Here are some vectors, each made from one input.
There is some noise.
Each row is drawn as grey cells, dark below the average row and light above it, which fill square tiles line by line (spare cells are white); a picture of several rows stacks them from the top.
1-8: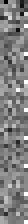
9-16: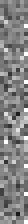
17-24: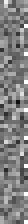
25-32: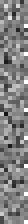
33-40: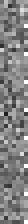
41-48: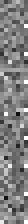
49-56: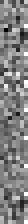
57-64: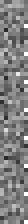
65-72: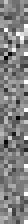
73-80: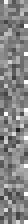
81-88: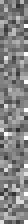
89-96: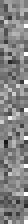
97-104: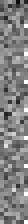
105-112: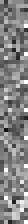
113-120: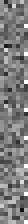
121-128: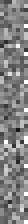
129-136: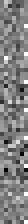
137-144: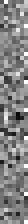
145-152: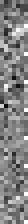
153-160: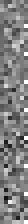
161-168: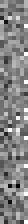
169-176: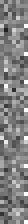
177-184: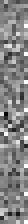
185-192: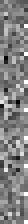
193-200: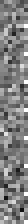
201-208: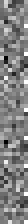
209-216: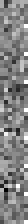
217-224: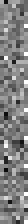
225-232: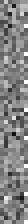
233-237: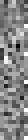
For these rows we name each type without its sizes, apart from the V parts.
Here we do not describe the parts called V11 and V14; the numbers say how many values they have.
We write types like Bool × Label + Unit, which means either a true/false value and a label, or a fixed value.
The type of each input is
Bool × (Tree + V14) × V11.
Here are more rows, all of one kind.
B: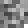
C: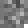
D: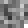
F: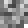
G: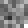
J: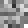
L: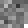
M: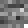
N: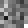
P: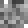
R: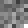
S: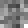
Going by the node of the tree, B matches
C, D, F and G.
